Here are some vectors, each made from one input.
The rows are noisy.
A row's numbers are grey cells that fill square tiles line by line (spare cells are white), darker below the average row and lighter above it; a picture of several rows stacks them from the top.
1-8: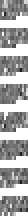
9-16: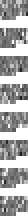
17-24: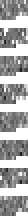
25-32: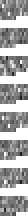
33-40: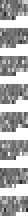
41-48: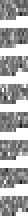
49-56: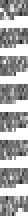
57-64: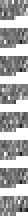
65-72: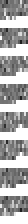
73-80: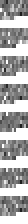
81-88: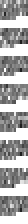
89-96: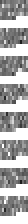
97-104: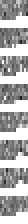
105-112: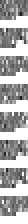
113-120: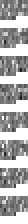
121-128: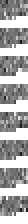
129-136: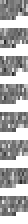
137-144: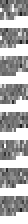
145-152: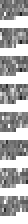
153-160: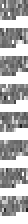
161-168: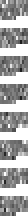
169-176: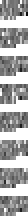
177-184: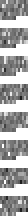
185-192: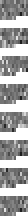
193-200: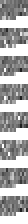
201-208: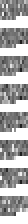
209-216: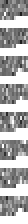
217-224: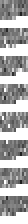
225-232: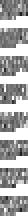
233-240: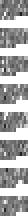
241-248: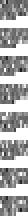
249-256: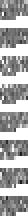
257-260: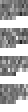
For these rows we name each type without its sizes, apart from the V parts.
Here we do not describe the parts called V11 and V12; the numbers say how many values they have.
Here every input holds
either a point on a circle, a true/false value and a value of V11, or a value of V12.
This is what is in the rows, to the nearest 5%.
About 50% of them hold a point on a circle, a true/false value and a value of V11. The rest hold a value of V12.
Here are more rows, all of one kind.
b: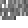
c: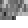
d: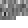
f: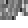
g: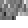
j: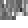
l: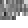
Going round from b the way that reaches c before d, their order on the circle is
b, j, l, g, c, f, d.
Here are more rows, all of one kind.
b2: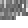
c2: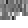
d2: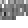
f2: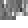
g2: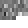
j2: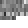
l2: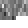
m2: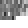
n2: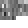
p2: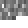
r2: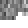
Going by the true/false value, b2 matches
d2, l2, p2 and r2.
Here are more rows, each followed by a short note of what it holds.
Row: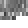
a point on a circle, a true/false value and a value of V11
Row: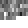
a value of V12
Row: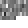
a point on a circle, a true/false value and a value of V11
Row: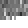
a value of V12
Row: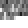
a value of V12
